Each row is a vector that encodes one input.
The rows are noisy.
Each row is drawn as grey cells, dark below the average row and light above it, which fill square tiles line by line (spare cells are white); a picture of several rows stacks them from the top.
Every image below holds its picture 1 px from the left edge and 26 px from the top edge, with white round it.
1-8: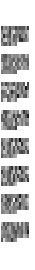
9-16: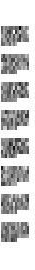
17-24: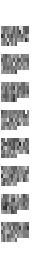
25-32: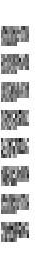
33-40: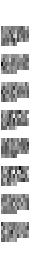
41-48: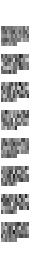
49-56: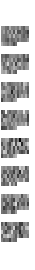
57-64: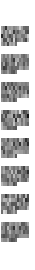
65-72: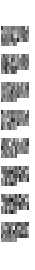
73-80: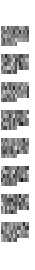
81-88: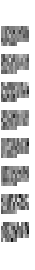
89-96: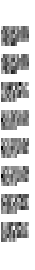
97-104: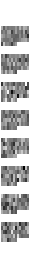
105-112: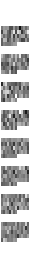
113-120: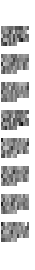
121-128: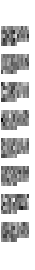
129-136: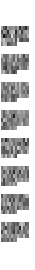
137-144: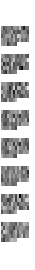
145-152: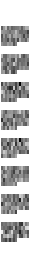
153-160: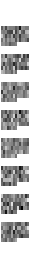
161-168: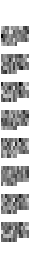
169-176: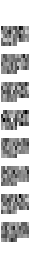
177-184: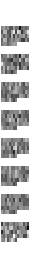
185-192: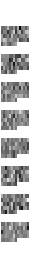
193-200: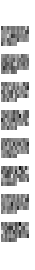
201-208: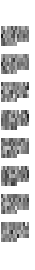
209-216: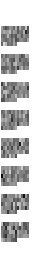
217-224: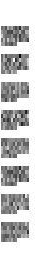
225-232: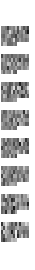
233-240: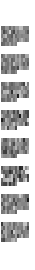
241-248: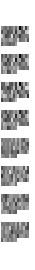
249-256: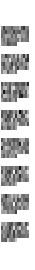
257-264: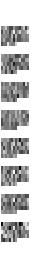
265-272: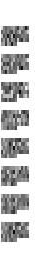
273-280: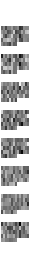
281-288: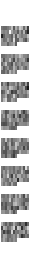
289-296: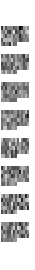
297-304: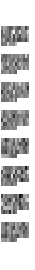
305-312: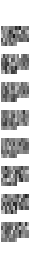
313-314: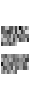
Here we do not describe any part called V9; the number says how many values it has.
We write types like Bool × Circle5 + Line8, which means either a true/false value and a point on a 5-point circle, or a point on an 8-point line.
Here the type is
Bool × Tree11 + Line7 × (Tree8 + V9).
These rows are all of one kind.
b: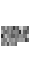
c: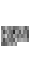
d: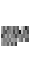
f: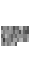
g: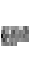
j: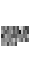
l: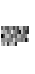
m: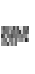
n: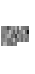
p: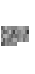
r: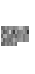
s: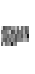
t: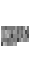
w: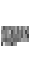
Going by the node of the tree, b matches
d, j, l and m.
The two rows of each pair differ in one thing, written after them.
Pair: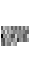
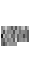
the place on the 7-point line
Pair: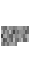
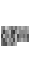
the node of the tree
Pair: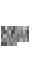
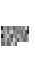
the place on the 7-point line
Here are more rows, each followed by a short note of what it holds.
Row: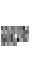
a point on a 7-point line and a value of V9
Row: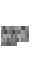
a point on a 7-point line and a value of V9
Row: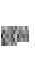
a point on a 7-point line and a node of an 8-node tree
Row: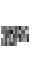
a node of an 11-node tree and a true/false value
